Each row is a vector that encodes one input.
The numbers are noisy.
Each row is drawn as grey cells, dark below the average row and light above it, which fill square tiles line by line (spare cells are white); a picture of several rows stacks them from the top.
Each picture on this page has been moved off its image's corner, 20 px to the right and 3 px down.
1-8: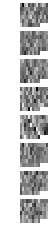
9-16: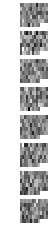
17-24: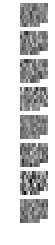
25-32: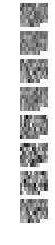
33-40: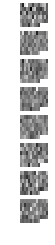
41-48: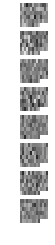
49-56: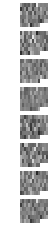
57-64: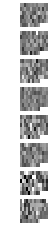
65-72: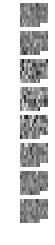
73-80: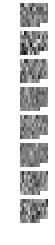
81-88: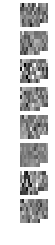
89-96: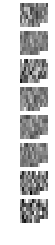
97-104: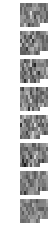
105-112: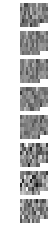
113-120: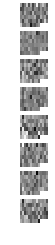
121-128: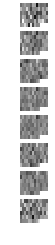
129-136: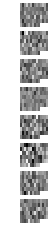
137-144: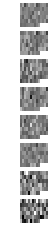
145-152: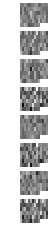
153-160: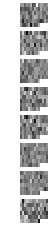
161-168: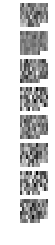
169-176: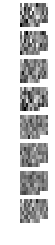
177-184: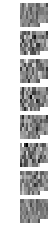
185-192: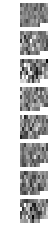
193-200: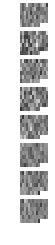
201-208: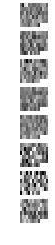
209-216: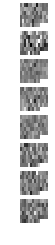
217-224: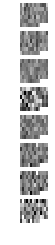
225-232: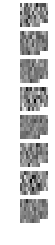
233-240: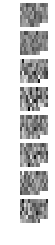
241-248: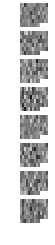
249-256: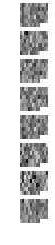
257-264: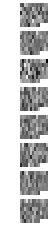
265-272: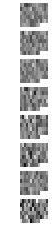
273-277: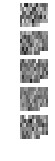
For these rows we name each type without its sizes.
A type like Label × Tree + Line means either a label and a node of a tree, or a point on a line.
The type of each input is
List(Circle).
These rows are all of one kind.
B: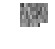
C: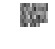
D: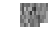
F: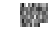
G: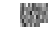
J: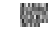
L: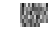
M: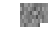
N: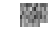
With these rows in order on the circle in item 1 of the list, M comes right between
G and N.
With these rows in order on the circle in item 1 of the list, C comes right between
F and J.
